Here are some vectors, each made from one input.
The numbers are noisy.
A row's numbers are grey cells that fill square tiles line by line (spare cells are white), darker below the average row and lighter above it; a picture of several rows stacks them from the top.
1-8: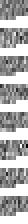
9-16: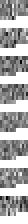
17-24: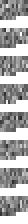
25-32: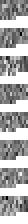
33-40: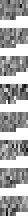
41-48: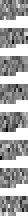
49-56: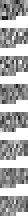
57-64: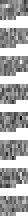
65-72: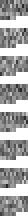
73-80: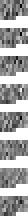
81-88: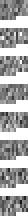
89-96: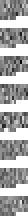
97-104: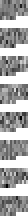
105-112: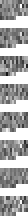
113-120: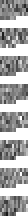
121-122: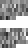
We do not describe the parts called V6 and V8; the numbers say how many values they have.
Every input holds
four true/false values and a value of V6, together with either a node of a 7-node tree, or a value of V8.
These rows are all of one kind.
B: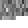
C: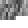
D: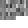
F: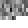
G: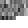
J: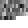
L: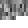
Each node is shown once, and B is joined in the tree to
D.
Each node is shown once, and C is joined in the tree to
D, F and L.
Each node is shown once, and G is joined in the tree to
F.
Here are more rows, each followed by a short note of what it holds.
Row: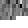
a node of a 7-node tree, four true/false values and a value of V6
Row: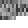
four true/false values, a value of V6 and a value of V8
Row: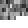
four true/false values, a value of V6 and a value of V8
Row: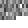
four true/false values, a value of V6 and a value of V8
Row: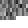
a node of a 7-node tree, four true/false values and a value of V6
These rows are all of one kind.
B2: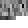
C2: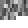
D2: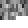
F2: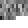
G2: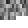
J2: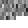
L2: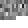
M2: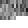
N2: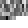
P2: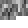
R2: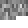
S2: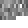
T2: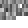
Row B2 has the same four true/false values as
L2, N2 and R2.
